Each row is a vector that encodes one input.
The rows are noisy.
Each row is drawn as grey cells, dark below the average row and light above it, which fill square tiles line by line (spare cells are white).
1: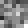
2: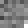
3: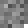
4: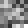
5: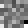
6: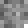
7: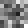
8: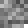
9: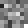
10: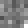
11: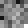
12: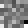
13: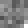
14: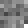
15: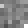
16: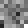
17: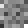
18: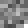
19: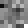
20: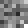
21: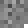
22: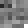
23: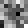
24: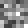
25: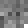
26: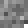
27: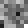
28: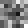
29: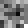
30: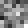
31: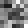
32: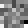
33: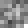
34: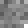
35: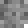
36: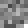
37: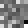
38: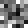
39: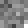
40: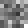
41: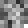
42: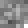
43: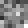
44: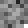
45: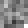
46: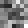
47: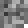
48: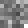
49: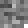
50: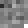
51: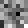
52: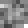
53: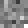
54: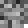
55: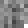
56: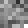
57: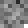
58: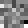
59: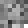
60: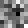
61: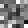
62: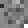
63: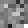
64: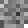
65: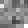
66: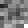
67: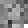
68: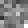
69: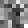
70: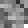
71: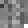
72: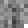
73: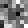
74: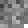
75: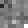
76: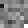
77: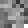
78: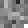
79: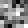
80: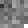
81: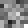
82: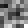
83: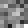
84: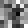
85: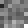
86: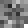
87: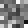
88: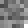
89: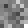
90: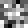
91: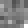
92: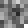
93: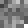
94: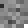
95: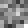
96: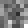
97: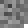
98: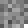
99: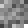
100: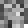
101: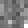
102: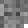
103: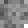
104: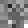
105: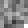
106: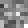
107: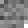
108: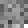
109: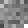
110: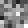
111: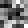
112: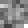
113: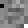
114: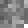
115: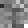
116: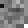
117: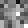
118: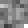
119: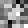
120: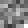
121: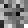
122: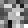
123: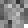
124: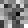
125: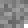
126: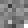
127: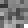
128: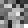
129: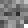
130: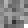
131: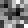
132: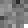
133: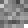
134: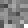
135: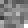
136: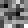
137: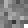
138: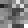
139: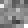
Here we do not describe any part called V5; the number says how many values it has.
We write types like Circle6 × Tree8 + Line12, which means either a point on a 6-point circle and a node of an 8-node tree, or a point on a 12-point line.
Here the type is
List2(Bool × V5).
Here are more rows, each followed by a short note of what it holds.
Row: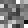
the empty list
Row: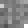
a list of one item
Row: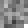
a list of one item
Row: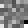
the empty list
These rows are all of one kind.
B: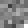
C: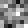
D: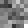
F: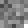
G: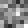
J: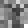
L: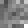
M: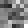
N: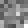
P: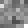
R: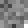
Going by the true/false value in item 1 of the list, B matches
C, G, J and P.
